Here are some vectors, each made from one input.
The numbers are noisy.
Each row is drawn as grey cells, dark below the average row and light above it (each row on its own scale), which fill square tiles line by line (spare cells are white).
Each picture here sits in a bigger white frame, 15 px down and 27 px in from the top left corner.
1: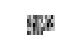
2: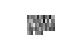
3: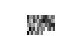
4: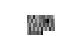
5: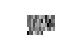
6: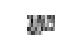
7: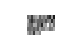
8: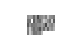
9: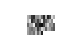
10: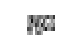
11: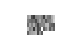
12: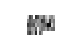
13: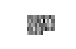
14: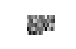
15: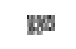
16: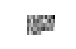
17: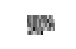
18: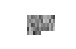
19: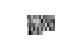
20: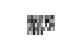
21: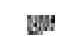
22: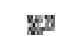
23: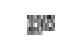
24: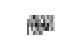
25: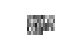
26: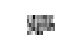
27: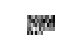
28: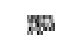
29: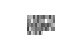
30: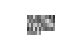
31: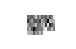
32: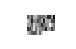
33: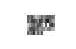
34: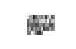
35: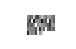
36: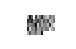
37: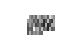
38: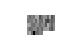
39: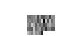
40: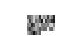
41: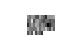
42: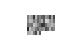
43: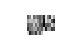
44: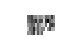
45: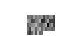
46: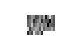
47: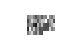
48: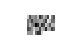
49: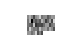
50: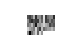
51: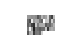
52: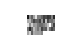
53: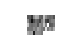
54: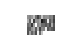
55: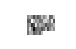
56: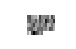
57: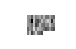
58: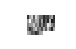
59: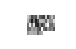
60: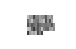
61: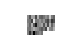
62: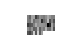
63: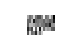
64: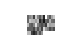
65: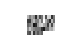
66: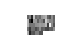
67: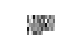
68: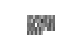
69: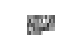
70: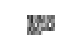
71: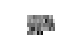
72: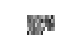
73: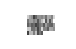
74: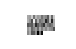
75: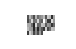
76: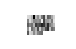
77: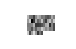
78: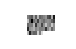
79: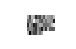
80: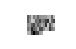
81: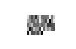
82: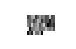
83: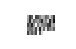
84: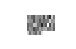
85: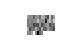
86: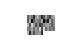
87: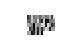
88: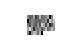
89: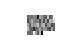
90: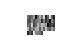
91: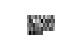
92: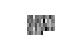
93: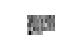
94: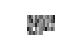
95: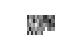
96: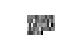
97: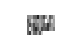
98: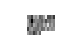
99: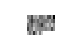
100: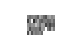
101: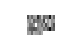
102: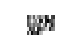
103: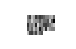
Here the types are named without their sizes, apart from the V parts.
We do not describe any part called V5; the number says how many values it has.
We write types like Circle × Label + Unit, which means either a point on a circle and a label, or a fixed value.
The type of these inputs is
(Bool × Bool × Bool × Bool + Tree) × V5.
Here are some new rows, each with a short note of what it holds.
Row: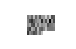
four true/false values and a value of V5
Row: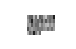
four true/false values and a value of V5
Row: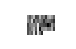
four true/false values and a value of V5
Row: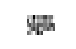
a node of a tree and a value of V5
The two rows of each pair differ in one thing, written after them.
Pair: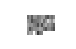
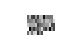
the node of the tree
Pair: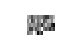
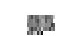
the node of the tree
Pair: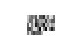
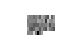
the node of the tree
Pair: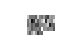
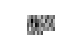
the node of the tree
